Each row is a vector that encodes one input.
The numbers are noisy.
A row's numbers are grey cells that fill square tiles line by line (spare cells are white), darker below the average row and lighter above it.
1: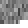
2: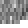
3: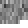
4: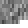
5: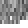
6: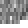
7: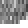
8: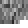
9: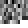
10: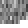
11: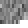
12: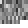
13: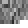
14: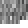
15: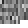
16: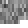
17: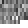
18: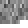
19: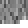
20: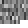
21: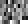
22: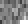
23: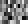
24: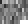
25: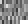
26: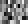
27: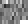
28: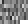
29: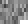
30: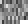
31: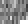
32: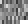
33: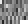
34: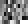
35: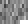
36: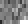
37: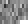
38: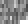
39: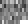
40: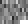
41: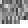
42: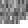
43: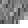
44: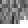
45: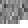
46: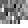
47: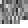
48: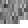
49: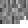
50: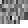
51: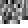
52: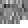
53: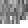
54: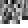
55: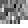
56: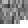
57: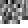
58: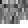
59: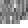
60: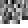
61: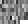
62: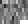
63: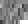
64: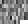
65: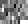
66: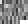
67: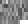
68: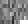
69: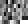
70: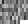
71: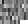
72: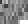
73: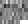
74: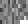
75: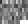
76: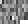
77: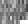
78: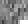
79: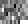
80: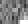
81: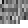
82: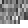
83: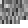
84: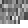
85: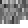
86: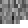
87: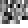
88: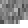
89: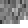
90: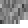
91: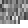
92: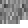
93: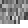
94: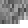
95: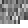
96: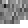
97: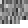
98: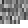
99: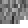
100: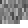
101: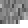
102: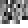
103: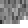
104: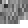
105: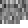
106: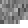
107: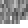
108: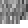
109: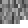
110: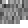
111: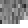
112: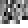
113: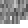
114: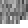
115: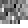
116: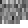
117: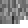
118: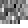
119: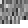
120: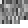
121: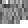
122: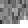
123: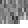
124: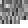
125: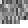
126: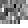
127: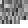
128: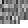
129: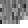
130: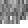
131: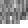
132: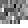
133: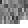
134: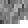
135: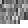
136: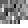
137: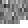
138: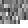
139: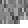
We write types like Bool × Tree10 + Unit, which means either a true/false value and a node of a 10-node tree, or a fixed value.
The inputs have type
(Bool × Bool × Bool + Unit) × Circle5 + Line5 + List2(Line4).
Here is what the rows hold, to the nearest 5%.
About 60% of them hold a point on a 5-point circle, together with either a fixed value, or three true/false values. About 10% of them hold a point on a 5-point line. The rest are lists of up to two points on a 4-point line: about 5% of all rows are empty, 10% hold one and 15% two.
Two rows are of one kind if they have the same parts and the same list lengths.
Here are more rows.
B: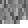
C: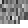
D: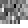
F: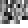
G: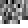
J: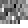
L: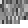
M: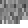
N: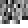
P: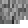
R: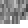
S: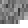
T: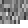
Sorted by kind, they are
B, M, P, S
C, T
D, J
F, G, N
L
R

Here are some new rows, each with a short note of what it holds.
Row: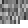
a list of two items
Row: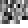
a point on a 5-point line
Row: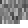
a point on a 5-point circle and three true/false values
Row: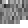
a point on a 5-point circle and three true/false values
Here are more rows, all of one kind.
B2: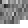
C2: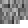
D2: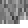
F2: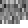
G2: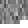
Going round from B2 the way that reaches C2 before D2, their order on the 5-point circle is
B2, C2, F2, G2, D2.
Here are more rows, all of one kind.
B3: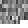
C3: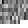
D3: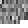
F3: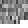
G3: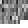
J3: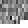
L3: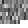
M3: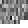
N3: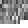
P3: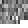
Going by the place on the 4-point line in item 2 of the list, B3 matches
F3, J3, N3 and P3.
